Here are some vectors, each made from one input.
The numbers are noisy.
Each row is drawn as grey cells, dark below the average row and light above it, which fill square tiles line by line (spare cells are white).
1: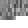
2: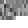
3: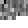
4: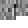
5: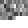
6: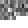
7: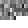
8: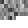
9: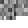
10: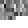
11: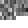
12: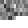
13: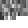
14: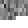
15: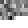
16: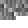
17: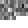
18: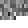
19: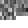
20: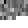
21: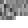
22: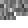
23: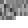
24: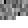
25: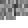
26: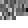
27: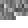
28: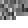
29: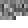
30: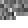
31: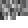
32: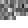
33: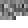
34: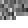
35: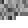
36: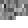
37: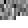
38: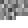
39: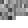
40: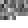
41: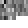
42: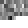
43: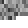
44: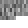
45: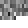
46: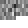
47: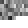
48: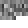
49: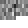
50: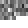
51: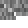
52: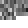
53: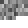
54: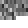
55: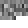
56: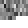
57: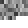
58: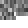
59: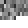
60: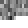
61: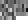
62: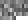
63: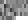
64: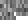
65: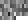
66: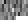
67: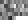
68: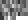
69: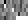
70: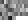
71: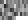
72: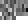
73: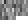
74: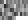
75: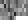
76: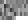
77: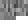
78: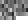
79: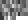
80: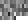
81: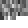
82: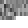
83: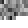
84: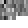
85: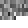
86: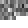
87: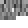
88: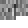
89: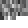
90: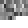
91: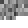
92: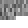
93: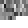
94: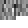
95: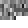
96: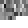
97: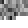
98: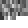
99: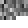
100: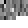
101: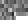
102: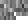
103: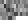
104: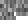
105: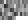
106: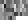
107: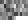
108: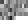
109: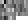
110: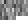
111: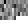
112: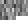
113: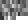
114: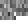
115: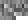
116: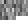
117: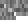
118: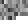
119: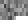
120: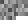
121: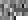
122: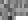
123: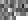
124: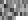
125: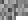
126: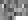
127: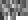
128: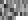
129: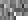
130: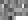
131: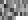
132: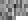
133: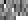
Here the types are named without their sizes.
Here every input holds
a list of points on a line.
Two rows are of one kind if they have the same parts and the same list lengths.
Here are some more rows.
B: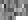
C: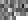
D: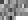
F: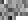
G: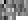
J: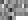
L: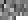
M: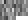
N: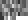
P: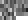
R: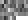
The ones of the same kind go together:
B, J, P
C, G, M, R
D, F, L
N

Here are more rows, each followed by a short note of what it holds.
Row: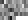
a list of two items
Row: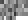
a list of three items
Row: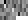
a list of two items
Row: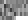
a list of one item
